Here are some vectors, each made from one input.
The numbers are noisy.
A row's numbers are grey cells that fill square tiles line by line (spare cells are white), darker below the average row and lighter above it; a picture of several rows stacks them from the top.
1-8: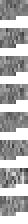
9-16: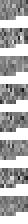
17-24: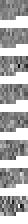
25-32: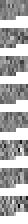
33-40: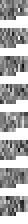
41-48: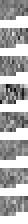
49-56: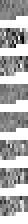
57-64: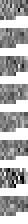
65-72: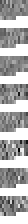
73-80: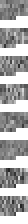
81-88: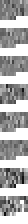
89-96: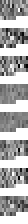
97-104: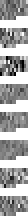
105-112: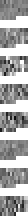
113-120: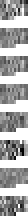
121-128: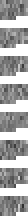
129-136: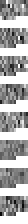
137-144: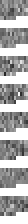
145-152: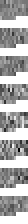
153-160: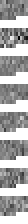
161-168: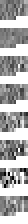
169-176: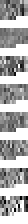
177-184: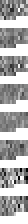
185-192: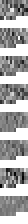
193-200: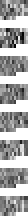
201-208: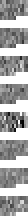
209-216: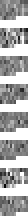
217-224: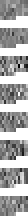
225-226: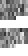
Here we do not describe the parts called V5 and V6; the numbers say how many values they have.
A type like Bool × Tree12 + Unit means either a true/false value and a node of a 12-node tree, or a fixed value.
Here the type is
Label11 + (Line4 + V6) × V5 + Tree9.
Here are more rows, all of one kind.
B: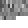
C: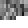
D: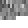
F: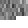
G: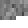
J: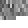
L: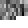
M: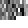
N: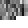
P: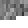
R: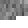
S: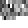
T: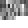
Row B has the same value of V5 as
G and T.
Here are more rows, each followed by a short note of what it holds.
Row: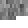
one of 11 labels
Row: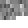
a node of a 9-node tree
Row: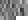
a value of V5 and a value of V6
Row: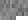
a value of V5 and a value of V6
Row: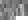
a node of a 9-node tree
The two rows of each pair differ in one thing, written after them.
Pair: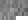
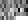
the value of V5
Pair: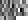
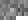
the value of V6
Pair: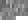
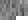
the value of V6
